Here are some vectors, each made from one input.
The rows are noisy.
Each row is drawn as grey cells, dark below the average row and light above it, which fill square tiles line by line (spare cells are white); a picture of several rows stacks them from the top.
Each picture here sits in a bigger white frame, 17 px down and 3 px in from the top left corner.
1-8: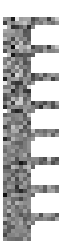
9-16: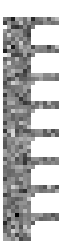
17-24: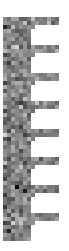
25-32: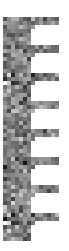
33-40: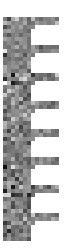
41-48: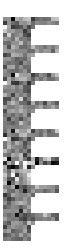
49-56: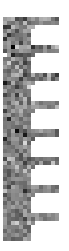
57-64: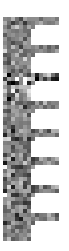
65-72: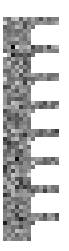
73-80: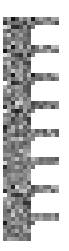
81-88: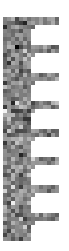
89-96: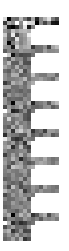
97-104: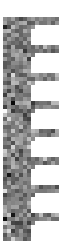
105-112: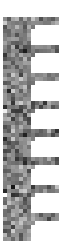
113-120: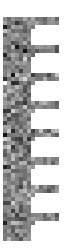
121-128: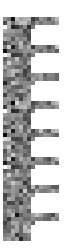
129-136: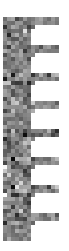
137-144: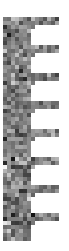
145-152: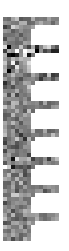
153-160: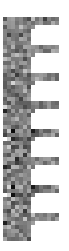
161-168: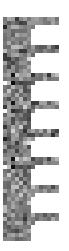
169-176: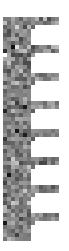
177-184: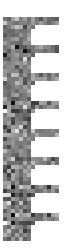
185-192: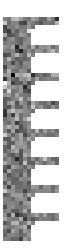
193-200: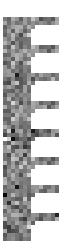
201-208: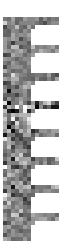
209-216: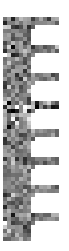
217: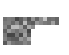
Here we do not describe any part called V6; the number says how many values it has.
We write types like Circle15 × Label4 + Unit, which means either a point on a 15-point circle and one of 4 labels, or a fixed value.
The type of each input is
List2(Label5 × V6).
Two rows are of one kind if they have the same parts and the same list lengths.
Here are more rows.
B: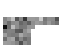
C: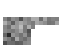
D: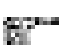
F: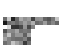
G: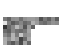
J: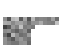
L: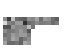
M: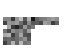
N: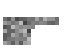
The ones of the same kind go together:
B, C, G, J, L, N
D
F, M

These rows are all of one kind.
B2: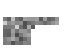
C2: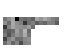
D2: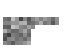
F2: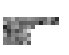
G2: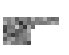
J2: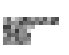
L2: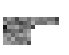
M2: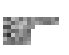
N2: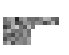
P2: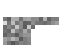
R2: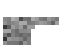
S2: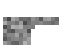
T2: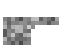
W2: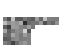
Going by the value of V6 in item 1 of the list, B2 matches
F2, G2, L2 and P2.
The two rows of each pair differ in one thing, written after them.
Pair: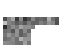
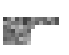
the value of V6 in item 2 of the list
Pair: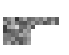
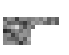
the label in item 2 of the list
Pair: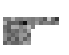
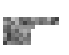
the value of V6 in item 1 of the list
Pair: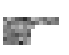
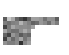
the label in item 2 of the list
